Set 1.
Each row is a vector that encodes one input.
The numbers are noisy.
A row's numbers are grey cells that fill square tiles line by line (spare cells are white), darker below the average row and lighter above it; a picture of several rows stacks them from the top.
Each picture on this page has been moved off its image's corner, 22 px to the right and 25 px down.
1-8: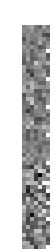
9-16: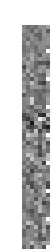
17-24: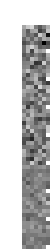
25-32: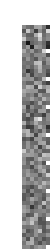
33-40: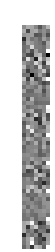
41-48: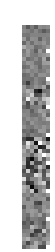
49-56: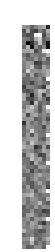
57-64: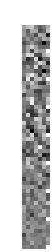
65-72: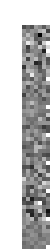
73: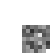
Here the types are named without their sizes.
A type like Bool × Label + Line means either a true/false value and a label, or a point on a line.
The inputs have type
Tree + Unit.
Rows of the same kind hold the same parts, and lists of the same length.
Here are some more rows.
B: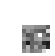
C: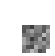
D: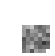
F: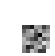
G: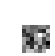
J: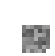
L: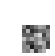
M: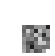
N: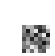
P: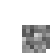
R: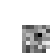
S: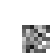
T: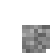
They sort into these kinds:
B, D, J, L, M, P, R, S, T
C, F, G, N

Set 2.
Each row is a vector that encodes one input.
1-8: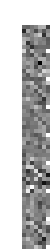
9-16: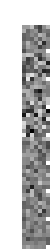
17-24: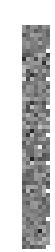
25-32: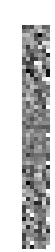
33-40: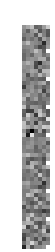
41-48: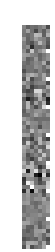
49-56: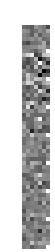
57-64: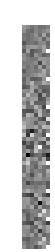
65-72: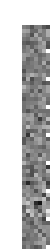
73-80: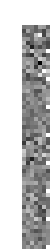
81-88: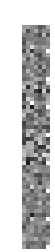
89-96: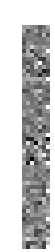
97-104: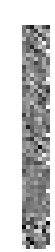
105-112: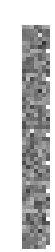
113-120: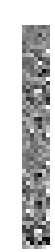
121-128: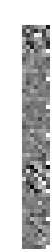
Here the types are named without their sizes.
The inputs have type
Bool × Bool × Bool × Bool.
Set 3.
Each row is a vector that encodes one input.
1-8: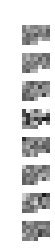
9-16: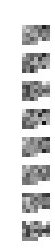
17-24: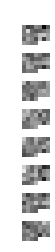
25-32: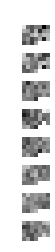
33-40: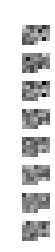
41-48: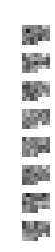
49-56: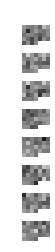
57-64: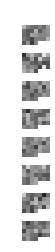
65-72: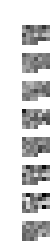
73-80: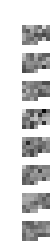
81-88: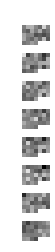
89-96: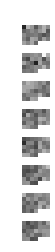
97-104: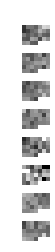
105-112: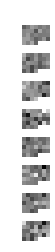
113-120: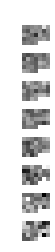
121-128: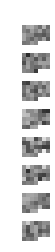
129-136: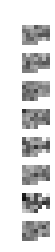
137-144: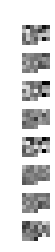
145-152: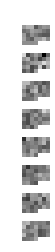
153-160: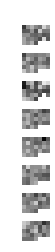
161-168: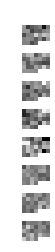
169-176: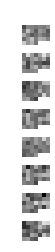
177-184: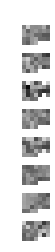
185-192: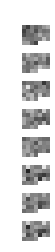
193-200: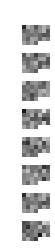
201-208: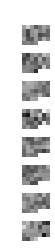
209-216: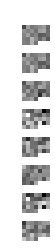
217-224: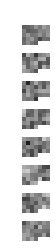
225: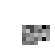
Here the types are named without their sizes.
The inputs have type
Bool × Bool × Bool × Bool × Bool.
